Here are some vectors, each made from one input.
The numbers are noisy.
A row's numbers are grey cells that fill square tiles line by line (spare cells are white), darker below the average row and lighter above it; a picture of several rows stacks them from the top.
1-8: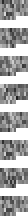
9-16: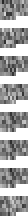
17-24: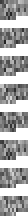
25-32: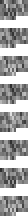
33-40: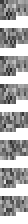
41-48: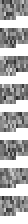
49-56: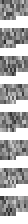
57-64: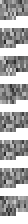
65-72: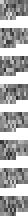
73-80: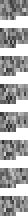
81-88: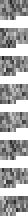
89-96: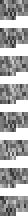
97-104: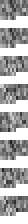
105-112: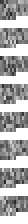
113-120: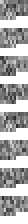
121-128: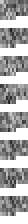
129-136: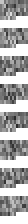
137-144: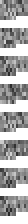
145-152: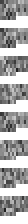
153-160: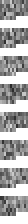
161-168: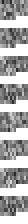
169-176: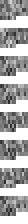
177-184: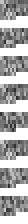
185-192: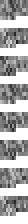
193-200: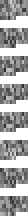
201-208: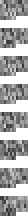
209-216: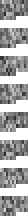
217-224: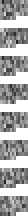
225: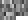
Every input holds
three true/false values.
